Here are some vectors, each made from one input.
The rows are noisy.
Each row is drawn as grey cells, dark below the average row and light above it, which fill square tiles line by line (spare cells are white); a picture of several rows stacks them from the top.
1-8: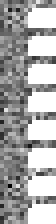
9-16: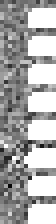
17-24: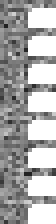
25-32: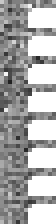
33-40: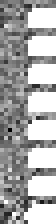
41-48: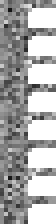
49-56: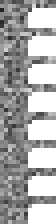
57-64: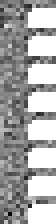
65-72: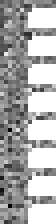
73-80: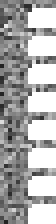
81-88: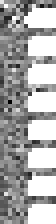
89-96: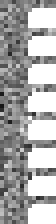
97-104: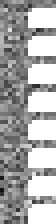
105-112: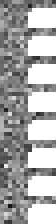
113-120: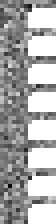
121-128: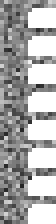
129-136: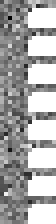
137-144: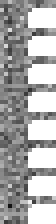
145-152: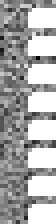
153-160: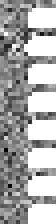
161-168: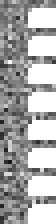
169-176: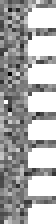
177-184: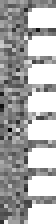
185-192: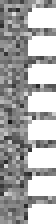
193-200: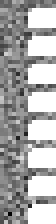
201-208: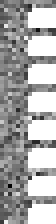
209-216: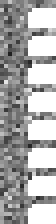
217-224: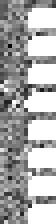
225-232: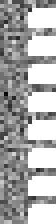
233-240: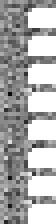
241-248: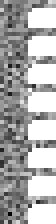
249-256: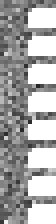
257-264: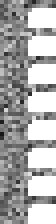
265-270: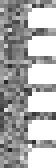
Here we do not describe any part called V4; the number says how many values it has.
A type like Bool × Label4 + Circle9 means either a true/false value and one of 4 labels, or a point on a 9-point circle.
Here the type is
List2(Circle9 + Line5 × V4).
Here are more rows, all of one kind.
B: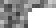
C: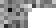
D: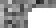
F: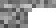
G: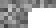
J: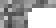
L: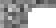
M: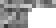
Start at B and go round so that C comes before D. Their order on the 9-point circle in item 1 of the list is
B, C, M, F, G, L, D, J.
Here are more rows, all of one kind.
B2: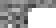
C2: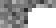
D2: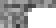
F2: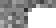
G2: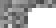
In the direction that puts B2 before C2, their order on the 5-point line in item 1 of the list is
G2, D2, B2, F2, C2.
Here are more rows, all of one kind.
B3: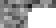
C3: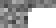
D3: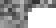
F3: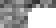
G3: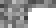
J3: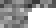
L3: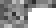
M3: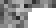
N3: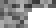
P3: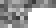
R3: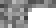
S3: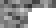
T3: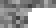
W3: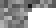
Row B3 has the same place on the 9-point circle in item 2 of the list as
F3, J3, S3 and W3.
